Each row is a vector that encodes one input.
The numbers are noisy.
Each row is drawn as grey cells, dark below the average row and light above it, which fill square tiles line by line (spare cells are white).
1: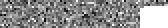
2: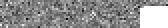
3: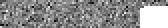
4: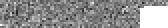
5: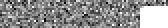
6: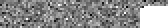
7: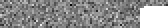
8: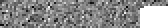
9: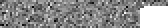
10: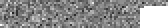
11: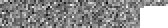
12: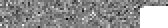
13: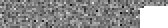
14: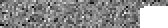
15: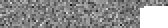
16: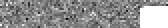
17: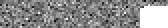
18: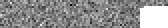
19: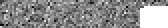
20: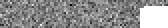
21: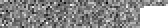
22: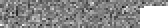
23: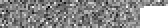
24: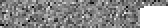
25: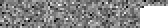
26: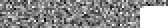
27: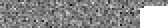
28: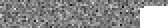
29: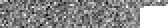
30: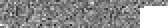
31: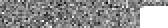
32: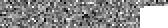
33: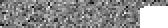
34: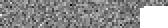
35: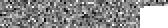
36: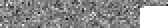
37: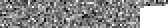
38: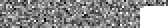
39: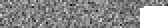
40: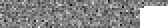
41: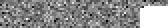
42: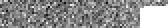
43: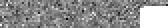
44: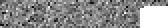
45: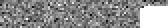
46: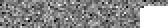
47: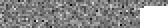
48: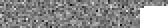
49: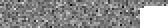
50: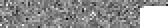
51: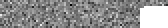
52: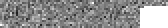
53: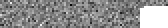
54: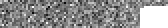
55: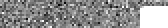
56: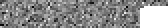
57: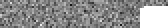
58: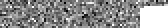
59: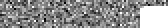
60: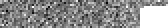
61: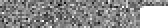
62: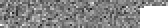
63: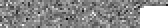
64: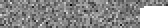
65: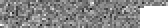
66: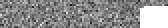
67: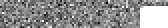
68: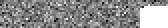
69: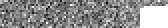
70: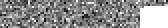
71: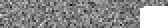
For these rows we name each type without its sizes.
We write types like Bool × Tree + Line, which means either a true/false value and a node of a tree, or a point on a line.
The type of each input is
Bool × Line.
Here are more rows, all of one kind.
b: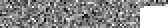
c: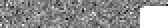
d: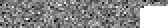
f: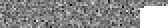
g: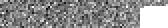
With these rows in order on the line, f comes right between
c and d.
